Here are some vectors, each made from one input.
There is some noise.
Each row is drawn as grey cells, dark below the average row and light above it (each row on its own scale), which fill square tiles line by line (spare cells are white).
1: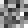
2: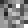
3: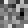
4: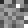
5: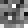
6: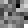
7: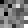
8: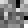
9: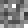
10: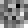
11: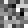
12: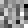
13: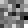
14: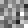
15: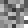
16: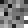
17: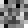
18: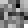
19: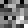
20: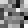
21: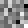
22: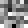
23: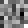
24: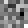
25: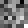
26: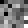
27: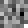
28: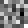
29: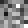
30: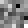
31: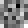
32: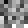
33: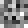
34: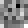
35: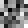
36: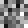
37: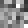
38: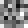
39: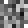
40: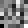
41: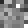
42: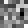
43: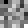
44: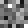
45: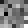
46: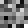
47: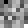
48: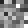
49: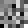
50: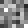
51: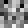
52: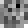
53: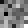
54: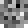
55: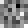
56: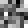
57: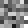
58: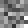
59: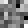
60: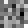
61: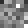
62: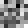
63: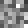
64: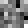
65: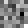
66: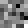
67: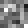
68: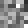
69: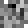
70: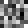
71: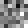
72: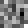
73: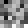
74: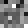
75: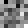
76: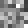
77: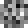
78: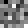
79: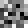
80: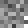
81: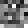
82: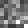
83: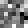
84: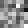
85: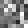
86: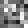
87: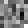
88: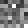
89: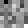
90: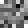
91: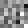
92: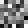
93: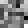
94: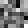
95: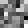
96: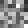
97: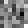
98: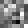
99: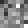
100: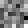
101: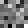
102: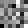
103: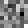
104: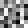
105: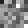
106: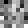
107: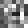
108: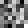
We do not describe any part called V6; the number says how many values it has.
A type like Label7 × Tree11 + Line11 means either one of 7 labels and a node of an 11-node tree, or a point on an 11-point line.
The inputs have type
Bool × (Line5 + V6).
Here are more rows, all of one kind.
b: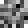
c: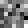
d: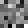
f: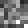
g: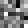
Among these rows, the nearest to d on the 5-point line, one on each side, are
b and f.
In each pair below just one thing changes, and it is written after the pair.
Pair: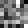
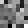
the true/false value
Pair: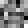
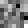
the place on the 5-point line
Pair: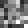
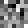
the place on the 5-point line
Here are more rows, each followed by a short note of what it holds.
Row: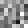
a true/false value and a value of V6
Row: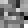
a point on a 5-point line and a true/false value
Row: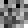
a true/false value and a value of V6
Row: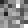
a true/false value and a value of V6
